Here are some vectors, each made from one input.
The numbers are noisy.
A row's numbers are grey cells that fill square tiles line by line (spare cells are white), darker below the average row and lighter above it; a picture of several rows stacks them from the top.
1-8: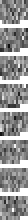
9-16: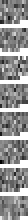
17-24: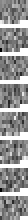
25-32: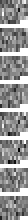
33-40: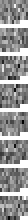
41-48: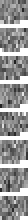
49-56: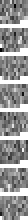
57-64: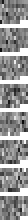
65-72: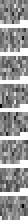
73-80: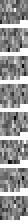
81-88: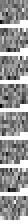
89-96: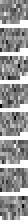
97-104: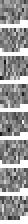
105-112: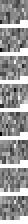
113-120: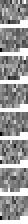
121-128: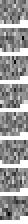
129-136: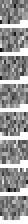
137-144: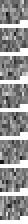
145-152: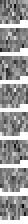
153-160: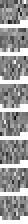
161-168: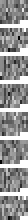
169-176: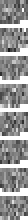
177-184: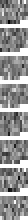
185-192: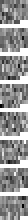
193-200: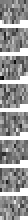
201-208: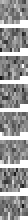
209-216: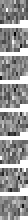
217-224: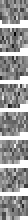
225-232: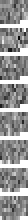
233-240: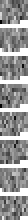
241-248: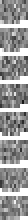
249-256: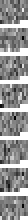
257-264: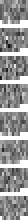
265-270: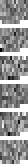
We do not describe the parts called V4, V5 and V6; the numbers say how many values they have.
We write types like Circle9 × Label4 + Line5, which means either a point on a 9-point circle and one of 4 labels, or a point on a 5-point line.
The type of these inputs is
(Bool × V5 + V4) × Line9 × (Tree9 + Unit) + V6.
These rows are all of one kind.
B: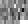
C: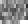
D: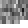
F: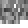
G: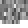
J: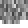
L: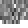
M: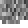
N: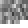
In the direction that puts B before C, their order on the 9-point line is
F, D, B, N, G, J, C, L, M.
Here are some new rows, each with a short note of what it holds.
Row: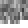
a point on a 9-point line and a value of V4
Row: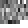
a value of V6
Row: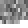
a point on a 9-point line, a true/false value and a value of V5
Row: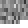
a point on a 9-point line, a true/false value and a value of V5
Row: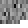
a point on a 9-point line, a node of a 9-node tree and a value of V4
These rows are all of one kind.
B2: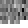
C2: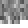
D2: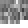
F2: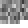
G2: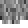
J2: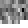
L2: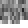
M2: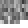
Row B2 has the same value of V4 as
D2 and F2.
